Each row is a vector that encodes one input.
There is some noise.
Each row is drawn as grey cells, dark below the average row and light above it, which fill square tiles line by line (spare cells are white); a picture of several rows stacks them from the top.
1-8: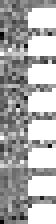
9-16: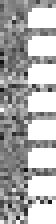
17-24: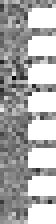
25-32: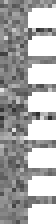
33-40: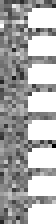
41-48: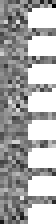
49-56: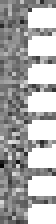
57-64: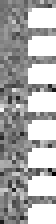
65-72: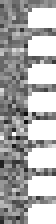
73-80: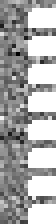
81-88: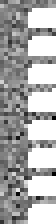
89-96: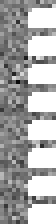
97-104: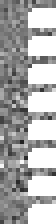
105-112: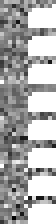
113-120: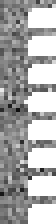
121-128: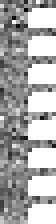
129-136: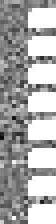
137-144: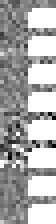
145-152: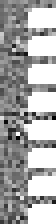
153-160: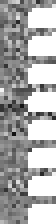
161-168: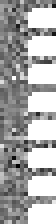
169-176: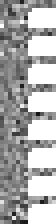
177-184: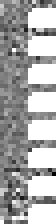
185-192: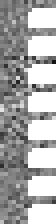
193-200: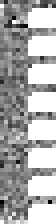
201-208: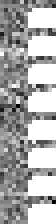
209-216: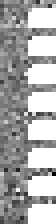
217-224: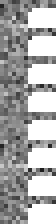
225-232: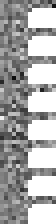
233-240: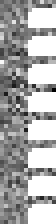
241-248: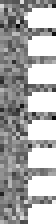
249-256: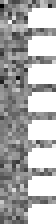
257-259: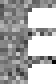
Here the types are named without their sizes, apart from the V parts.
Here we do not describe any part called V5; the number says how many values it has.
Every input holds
either a label and a true/false value, or a value of V5.
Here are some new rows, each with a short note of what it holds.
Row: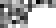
a value of V5
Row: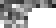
a value of V5
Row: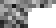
a label and a true/false value
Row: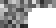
a value of V5
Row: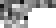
a value of V5
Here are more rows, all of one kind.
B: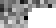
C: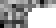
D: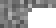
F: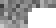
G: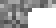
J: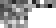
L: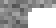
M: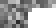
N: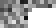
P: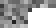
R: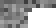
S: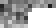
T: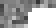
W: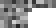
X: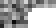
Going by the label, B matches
M, N, R and T.
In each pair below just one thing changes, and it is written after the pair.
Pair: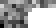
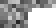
the label
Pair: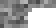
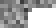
the label
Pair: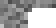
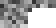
the label
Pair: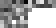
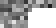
the label
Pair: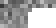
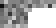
the true/false value
